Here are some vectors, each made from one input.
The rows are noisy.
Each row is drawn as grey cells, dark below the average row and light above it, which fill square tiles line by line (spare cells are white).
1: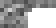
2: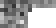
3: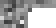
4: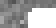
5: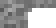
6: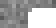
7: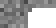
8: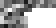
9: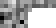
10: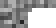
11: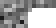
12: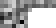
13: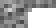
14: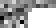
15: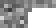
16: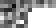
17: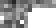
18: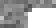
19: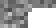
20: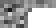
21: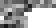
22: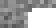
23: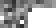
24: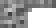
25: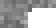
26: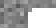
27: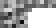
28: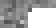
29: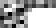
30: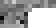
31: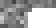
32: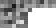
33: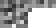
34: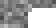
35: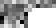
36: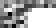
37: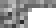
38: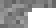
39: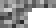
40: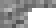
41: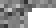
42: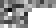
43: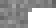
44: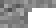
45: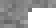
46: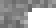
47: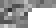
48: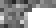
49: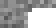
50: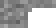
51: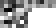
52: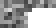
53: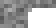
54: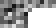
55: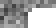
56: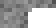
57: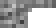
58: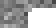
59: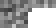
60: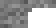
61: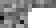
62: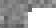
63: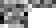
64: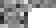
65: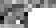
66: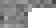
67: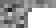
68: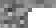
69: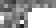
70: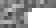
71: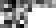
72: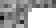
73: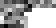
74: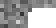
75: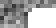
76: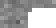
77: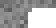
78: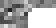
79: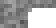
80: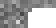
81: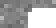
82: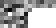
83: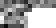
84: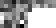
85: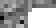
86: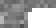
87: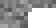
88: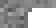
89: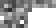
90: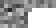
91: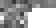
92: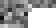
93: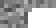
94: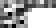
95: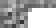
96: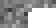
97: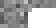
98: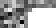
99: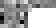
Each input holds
a point on a 13-point line and a true/false value.
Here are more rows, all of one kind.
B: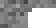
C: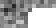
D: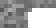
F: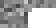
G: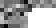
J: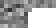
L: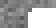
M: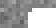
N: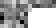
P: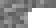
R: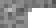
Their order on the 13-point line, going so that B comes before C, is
L, M, J, F, R, D, N, P, B, G, C.
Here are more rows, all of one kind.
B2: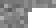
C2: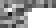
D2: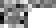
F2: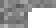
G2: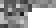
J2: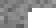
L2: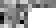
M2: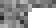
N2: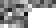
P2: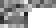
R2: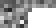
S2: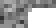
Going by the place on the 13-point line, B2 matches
D2, F2 and L2.
